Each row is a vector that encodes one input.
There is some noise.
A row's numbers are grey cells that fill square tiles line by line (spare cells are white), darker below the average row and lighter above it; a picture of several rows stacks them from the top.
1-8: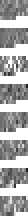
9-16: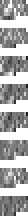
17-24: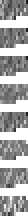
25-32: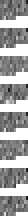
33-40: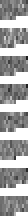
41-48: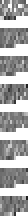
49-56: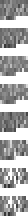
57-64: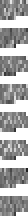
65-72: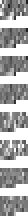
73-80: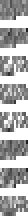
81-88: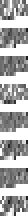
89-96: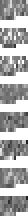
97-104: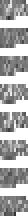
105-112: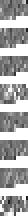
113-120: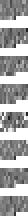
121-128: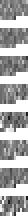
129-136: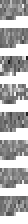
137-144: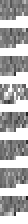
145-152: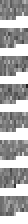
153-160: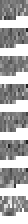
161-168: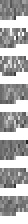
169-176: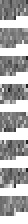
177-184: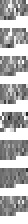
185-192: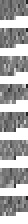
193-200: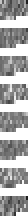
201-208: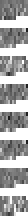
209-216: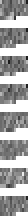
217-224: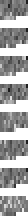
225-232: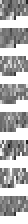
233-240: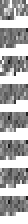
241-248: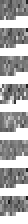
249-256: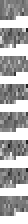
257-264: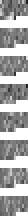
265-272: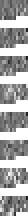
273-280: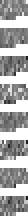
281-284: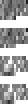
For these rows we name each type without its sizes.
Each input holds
either a point on a line, or a node of a tree.
